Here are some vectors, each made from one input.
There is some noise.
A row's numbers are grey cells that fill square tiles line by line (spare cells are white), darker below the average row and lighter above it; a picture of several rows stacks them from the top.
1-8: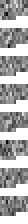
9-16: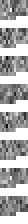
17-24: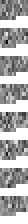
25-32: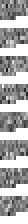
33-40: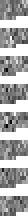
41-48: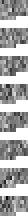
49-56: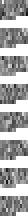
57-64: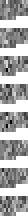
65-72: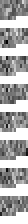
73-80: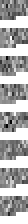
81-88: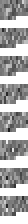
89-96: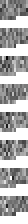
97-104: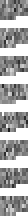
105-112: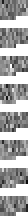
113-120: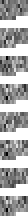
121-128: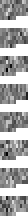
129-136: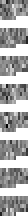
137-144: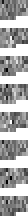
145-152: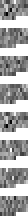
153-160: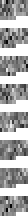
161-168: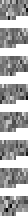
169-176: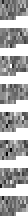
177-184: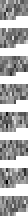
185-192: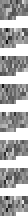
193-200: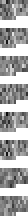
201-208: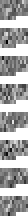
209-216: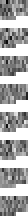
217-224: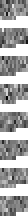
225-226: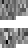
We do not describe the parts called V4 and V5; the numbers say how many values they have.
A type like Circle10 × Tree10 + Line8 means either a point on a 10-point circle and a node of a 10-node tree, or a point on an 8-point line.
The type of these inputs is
Bool × Label9 + (Tree9 + V4) × V5.
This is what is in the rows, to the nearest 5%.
About 30% of them hold one of 9 labels and a true/false value. The rest hold a value of V5, together with either a node of a 9-node tree, or a value of V4.
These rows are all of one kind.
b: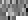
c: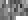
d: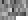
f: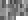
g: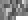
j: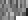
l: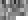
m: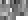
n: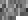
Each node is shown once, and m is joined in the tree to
d.
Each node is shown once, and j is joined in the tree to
c and f.
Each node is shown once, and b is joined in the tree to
g.
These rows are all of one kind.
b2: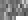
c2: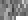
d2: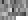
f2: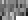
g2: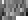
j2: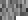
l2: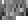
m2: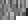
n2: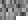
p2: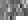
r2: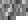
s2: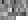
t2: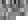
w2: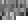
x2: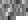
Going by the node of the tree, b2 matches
f2, j2, m2 and w2.
